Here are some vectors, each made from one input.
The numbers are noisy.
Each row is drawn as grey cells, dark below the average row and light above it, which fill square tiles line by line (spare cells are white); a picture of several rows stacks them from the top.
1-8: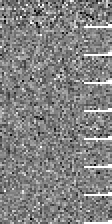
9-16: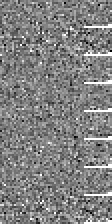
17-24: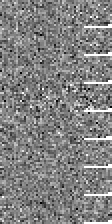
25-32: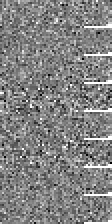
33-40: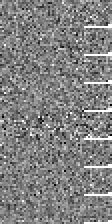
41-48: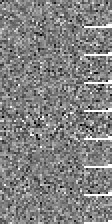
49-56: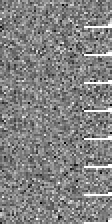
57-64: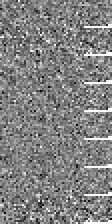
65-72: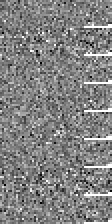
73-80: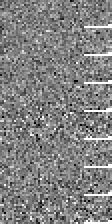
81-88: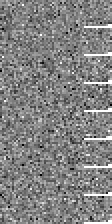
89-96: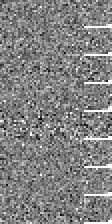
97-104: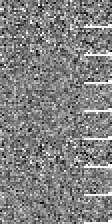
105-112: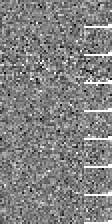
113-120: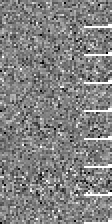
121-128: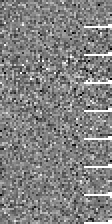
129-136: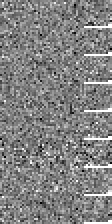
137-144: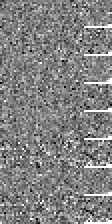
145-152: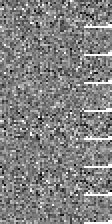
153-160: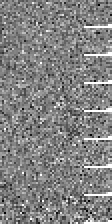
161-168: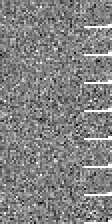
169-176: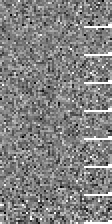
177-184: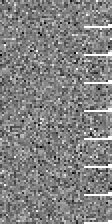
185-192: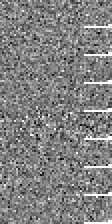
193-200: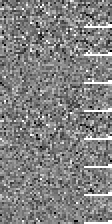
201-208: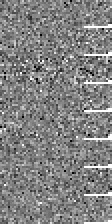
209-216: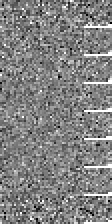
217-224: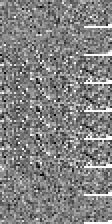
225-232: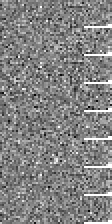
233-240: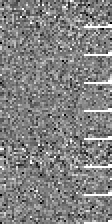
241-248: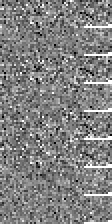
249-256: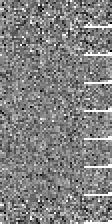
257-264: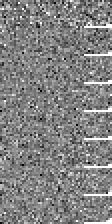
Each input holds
a node of a 12-node tree, together with a list of up to three points on a 10-point circle.
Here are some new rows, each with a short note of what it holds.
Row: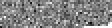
a node of a 12-node tree, together with a list of one item
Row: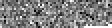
a node of a 12-node tree, together with the empty list
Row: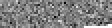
a node of a 12-node tree, together with a list of one item
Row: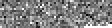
a node of a 12-node tree, together with the empty list
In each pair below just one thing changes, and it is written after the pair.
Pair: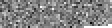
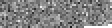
the node of the tree
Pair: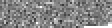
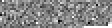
the node of the tree
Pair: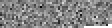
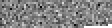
the node of the tree
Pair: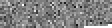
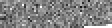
the node of the tree
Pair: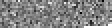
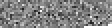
the place on the 10-point circle in item 1 of the list
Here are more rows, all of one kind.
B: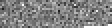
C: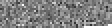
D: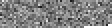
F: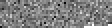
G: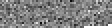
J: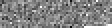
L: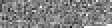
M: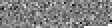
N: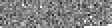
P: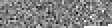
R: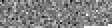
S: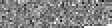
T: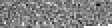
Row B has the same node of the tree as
C and T.
